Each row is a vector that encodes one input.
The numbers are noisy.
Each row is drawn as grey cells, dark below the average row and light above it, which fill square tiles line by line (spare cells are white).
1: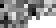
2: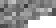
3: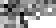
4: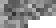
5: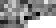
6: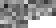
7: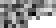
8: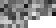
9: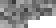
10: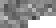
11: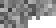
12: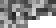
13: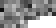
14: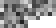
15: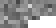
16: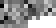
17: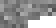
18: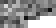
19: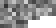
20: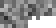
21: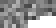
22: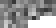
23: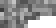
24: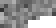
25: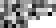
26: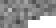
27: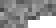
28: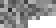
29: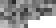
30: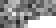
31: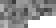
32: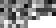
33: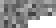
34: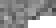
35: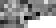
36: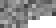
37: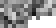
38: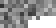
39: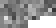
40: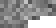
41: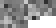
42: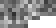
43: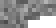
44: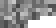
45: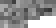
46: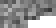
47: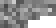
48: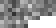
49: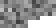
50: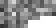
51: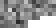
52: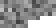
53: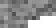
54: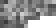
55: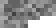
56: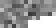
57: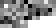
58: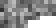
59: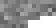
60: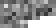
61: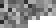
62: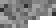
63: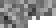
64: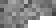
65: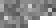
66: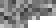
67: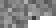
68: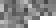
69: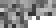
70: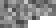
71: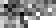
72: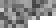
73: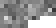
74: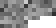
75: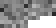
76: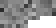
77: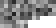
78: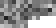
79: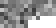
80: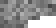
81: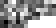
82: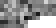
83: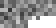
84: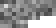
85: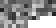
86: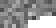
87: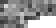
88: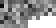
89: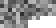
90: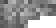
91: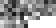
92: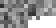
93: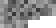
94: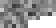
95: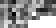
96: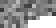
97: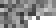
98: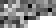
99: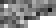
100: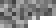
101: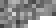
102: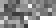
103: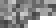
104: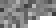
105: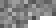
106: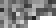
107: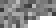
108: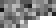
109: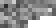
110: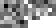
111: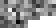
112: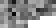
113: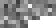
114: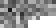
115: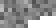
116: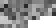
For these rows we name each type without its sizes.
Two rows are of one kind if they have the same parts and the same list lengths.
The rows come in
2 kinds.
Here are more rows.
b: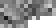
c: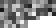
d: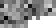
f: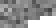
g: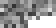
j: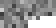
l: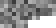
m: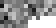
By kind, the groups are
b, d, f
c, g, j, l, m

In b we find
a point on a line.
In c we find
a point on a line and three true/false values.
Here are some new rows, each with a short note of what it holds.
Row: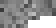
a point on a line and three true/false values
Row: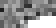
a point on a line and three true/false values
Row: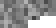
a point on a line
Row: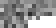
a point on a line and three true/false values
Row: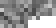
a point on a line
